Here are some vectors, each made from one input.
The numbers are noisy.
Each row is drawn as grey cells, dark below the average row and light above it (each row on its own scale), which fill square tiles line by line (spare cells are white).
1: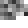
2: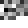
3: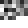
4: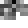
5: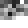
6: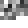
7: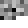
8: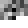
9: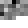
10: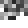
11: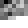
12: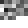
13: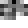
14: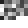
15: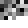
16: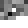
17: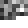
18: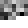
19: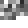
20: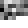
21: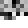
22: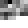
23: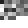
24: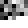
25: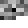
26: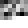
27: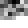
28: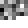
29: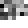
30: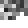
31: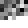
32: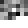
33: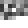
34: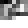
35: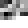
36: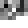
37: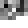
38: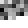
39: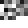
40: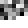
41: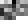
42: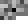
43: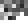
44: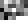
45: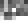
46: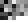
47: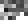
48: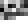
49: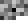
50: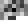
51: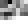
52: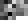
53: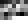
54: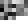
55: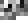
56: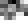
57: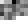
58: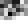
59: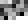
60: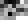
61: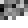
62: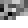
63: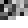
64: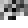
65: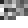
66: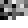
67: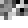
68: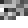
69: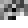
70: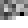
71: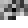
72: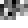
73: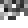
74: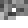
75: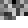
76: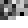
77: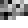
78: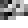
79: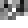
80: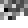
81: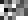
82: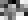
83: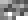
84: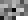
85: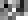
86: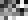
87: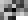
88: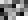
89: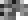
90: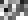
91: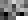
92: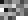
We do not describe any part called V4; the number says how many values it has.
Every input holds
a list of up to two items, each a true/false value and a value of V4.
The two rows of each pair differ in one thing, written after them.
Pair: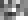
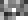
the value of V4 in item 2 of the list
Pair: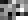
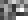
the true/false value in item 1 of the list
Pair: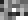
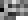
the true/false value in item 1 of the list
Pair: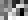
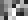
the true/false value in item 2 of the list
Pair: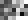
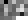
the value of V4 in item 2 of the list
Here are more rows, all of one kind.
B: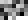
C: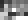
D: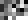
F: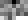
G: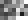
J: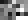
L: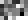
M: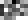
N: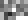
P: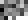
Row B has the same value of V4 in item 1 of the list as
D, L and P.
